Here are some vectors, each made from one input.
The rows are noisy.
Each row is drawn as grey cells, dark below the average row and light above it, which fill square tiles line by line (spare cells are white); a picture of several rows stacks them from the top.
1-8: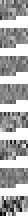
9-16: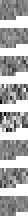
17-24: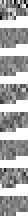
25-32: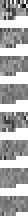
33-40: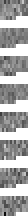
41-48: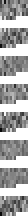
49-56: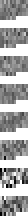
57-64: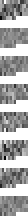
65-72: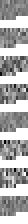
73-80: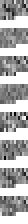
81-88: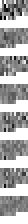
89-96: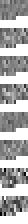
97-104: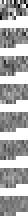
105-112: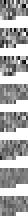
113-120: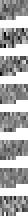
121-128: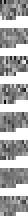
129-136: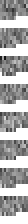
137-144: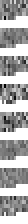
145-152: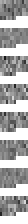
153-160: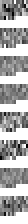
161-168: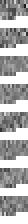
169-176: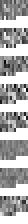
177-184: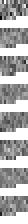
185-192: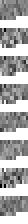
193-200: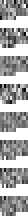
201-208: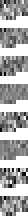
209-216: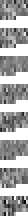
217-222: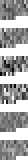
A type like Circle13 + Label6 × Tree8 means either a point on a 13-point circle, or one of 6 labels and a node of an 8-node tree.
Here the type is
(Bool × Tree7 + Tree8) × Label8 × Tree9.
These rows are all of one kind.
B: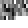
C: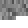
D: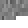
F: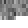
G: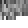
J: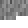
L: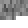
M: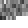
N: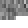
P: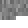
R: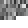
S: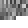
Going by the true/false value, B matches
F, J and L.
